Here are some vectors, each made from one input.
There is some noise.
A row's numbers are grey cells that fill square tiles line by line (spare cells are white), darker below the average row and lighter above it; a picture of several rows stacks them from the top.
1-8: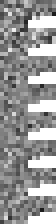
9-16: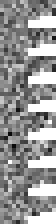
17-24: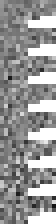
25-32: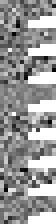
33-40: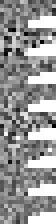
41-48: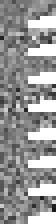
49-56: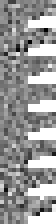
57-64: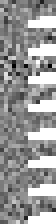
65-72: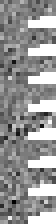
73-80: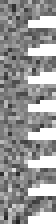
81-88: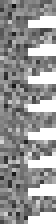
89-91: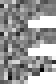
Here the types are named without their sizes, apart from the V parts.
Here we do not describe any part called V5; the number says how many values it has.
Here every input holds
either a point on a circle and a point on a line, or a value of V5.
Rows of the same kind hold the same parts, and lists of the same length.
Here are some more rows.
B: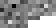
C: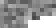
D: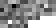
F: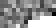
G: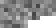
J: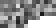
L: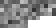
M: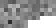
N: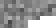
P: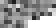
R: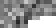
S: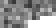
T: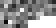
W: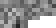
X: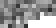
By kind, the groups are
B, D, F, J, R, T, W
C, G, L, M, N, P, S, X

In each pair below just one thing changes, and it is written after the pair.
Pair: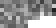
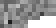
the place on the circle
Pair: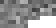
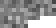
the place on the line
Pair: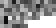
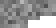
the place on the circle
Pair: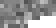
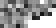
the place on the circle
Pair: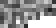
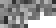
the place on the line
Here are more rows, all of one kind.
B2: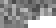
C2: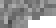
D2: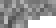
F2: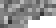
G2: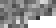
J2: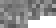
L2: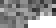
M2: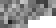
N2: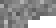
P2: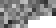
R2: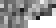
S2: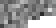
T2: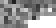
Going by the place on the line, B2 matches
C2, D2, P2 and T2.
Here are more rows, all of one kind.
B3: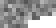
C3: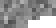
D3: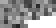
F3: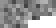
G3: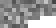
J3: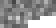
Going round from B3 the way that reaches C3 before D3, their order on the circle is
B3, C3, D3, J3, G3, F3.
